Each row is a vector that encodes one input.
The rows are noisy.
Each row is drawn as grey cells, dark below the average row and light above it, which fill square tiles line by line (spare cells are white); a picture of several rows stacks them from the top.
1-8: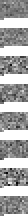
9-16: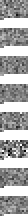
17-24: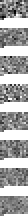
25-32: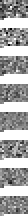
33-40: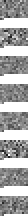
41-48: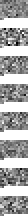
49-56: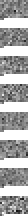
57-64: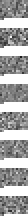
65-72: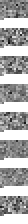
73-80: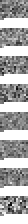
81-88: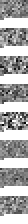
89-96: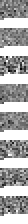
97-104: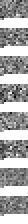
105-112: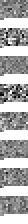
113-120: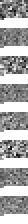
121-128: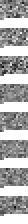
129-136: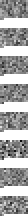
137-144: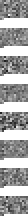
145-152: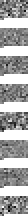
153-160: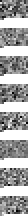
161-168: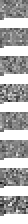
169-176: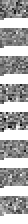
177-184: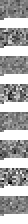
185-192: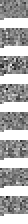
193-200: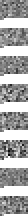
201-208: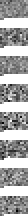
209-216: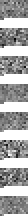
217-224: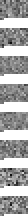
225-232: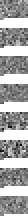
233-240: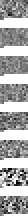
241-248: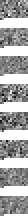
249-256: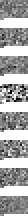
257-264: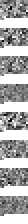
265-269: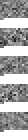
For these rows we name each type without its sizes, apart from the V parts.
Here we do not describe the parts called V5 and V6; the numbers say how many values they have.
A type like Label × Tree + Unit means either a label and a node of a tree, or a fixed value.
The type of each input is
(Circle + Label) × Tree + V5 × V6.
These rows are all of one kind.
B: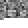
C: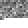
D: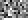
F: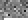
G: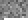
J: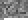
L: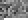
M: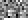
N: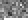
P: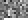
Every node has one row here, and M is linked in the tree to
F and L.
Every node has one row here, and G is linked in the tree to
C.
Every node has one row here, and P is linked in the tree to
D, L and N.
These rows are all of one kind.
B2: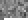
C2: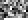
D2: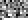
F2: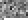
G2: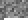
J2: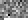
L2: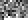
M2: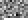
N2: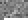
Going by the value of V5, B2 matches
C2 and N2.
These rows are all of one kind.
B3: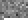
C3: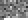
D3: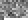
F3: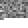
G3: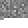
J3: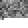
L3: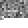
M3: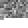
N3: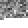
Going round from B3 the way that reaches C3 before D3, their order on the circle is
B3, L3, C3, N3, M3, J3, G3, D3, F3.
